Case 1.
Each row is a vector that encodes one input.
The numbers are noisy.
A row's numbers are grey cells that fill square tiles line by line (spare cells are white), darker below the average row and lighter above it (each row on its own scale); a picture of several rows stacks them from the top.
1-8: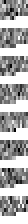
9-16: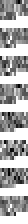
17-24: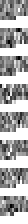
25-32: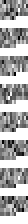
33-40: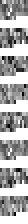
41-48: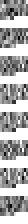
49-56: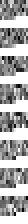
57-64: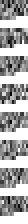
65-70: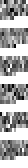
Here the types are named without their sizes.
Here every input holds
a label.
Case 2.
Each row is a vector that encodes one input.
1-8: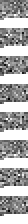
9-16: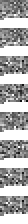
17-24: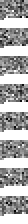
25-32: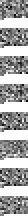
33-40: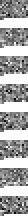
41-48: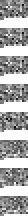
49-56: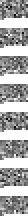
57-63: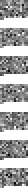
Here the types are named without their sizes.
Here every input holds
a point on a circle.
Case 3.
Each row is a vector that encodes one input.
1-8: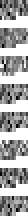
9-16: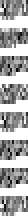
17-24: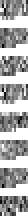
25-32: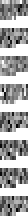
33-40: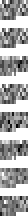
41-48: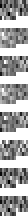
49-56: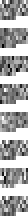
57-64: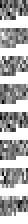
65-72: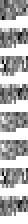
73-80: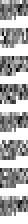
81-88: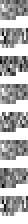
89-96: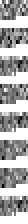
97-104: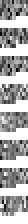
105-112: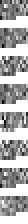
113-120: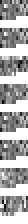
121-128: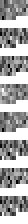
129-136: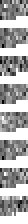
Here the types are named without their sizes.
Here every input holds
a label.
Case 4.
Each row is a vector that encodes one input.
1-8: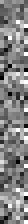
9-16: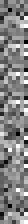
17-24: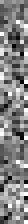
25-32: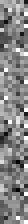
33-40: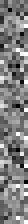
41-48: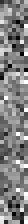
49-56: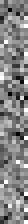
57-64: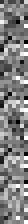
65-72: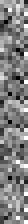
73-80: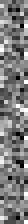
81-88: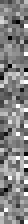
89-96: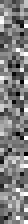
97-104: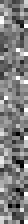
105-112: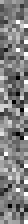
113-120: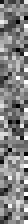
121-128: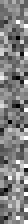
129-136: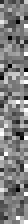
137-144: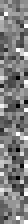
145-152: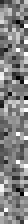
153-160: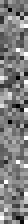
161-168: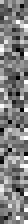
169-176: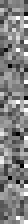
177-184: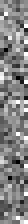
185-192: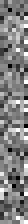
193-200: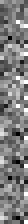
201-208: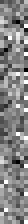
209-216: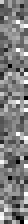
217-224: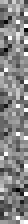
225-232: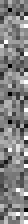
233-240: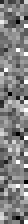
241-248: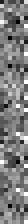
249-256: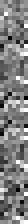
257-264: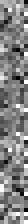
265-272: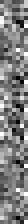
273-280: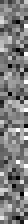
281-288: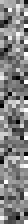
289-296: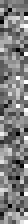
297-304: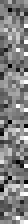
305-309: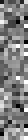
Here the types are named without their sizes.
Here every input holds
a node of a tree.
